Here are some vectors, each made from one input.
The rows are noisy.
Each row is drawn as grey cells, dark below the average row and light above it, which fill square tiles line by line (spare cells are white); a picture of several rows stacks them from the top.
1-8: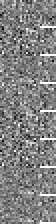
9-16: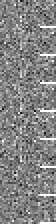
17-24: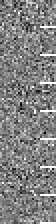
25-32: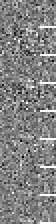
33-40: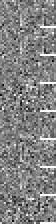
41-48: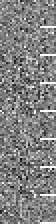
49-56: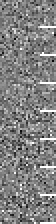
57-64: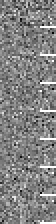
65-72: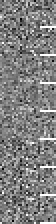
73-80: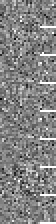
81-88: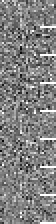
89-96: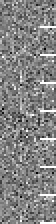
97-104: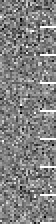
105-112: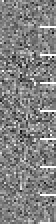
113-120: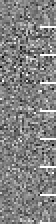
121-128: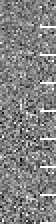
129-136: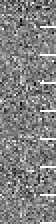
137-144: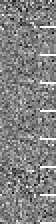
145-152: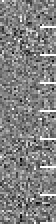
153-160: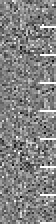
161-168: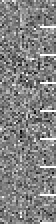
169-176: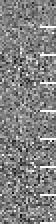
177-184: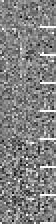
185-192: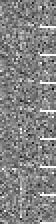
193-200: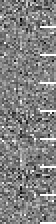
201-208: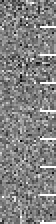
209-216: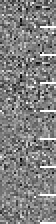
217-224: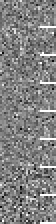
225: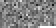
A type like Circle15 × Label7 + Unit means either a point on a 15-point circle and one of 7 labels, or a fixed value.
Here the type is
Bool × Bool × Bool + Line9 × (Tree8 + Unit) × Tree10.
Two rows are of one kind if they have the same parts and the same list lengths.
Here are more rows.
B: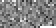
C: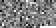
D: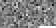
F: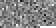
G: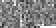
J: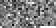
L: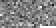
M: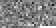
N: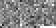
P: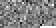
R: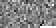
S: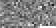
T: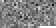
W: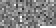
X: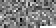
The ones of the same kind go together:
B, F, G, N, P, R, W
C, J, X
D, L, M, S, T

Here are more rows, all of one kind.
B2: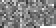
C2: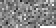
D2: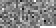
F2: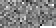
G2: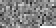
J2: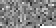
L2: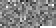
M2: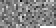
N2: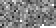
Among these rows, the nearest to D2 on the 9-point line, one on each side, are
L2 and M2.
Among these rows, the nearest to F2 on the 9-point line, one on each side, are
J2 and N2.
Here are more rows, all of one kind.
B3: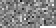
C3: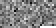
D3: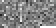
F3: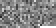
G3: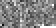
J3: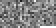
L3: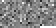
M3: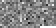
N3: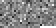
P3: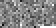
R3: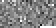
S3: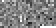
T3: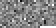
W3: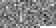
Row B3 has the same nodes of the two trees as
L3, M3 and N3.
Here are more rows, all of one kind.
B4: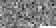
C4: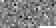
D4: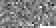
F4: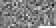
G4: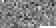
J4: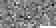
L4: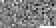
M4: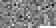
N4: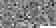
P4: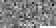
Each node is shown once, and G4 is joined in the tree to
B4, C4, F4 and P4.
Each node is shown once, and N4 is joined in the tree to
M4.
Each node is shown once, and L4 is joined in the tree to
D4.
